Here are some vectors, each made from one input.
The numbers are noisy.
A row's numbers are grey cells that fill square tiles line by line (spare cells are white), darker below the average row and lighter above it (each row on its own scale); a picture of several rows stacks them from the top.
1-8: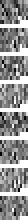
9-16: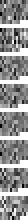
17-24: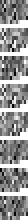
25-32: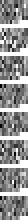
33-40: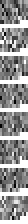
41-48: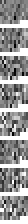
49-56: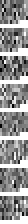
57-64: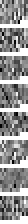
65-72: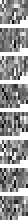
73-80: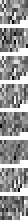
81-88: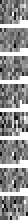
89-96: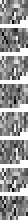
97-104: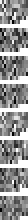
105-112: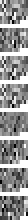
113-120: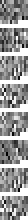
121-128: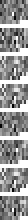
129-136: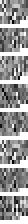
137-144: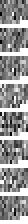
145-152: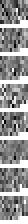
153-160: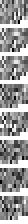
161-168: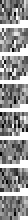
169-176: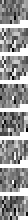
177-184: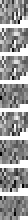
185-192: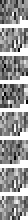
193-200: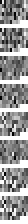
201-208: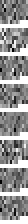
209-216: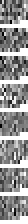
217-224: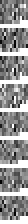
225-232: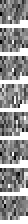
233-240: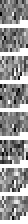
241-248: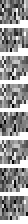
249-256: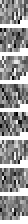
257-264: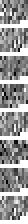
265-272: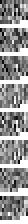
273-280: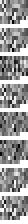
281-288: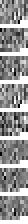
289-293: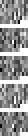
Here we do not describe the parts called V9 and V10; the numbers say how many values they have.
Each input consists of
either a point on a 7-point line, or a true/false value, a value of V9 and a value of V10.
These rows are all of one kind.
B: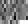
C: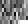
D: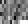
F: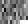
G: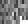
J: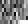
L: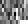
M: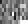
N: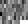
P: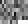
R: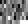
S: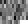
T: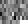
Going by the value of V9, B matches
C, F and J.
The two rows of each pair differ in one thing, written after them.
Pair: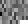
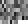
the value of V9
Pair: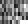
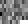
the true/false value
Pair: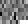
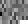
the value of V10
